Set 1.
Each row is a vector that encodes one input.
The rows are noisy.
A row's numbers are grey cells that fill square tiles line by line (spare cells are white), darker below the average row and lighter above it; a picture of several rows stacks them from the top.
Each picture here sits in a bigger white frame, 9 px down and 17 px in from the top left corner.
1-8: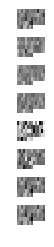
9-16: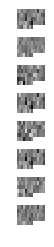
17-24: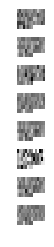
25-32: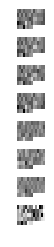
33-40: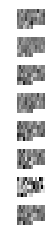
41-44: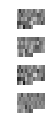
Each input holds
a list of up to two points on a 4-point line.
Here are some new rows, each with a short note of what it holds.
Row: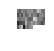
a list of one item
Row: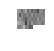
a list of two items
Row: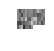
a list of one item
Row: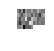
a list of one item
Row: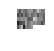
a list of one item
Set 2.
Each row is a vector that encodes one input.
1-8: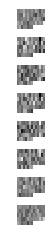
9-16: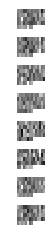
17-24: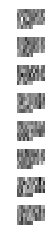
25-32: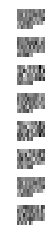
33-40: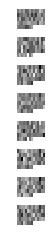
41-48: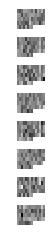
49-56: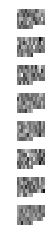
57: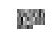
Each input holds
a point on a 4-point line, together with either a fixed value, or four true/false values.
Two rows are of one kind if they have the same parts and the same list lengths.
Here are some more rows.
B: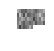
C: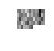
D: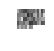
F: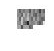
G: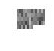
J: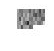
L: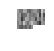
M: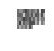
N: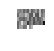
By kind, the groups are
B, C, D, F, J, L, M, N
G

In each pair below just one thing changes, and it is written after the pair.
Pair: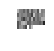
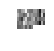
the place on the 4-point line
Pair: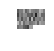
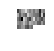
the place on the 4-point line
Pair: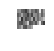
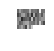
one of the four true/false values
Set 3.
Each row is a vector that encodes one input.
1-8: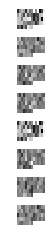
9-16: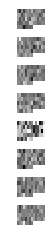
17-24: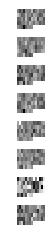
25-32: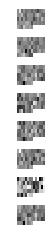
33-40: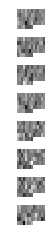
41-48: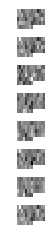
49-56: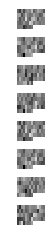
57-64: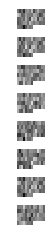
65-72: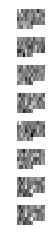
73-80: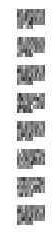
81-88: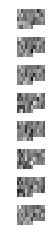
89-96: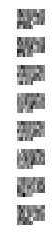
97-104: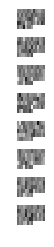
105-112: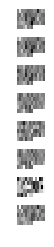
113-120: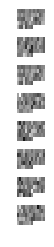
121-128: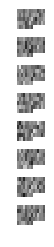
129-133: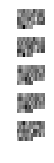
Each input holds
a list of up to two points on a 9-point circle.
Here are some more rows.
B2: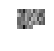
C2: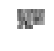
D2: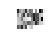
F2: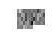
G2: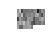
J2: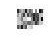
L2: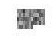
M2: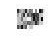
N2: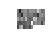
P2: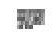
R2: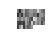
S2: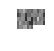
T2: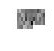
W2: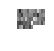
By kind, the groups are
B2, N2, R2, W2
C2, F2, G2, L2, P2, S2, T2
D2, J2, M2

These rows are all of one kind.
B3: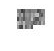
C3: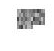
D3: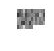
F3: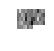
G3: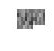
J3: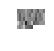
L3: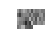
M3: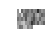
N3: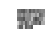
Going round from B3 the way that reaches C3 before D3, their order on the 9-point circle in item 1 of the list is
B3, C3, M3, F3, G3, D3, L3, J3, N3.
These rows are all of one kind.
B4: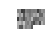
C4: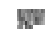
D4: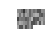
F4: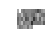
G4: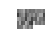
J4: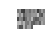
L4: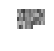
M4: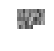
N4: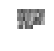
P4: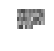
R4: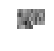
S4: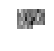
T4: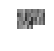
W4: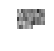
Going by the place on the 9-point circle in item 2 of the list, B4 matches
J4, L4 and W4.
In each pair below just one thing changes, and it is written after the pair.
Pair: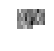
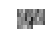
the place on the 9-point circle in item 1 of the list
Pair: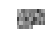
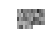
the place on the 9-point circle in item 2 of the list
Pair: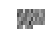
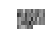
the place on the 9-point circle in item 2 of the list
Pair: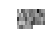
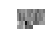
the place on the 9-point circle in item 1 of the list
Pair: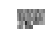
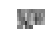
the place on the 9-point circle in item 2 of the list
